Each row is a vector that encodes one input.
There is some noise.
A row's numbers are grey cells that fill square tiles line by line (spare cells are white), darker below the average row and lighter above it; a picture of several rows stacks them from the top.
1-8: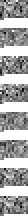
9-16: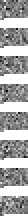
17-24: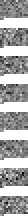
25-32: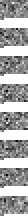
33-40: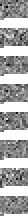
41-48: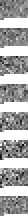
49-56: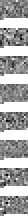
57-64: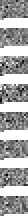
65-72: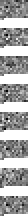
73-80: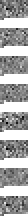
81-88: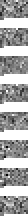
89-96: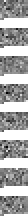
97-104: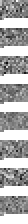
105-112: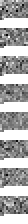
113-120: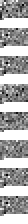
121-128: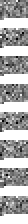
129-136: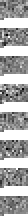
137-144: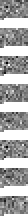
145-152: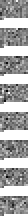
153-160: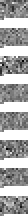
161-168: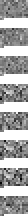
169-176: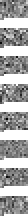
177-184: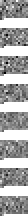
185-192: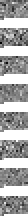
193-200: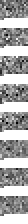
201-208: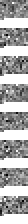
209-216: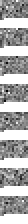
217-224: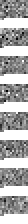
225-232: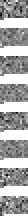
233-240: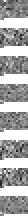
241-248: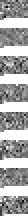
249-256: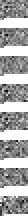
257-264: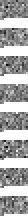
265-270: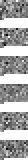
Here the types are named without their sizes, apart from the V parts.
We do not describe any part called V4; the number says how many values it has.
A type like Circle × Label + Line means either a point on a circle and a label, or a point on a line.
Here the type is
Line × List(V4) × Tree.
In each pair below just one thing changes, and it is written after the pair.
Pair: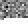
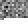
the place on the line
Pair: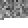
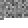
the node of the tree
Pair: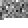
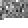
the value of V4 in item 1 of the list
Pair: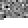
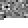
the value of V4 in item 2 of the list
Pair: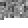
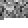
the node of the tree
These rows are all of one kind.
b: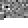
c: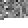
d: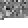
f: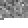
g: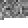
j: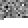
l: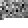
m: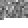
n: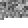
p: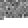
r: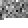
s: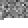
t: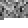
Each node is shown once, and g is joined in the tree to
c, d and f.
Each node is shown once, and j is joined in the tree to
s.
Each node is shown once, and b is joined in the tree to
s.
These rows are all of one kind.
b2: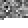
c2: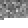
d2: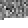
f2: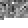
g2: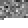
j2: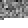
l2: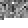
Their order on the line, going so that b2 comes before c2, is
b2, c2, d2, j2, g2, f2, l2.
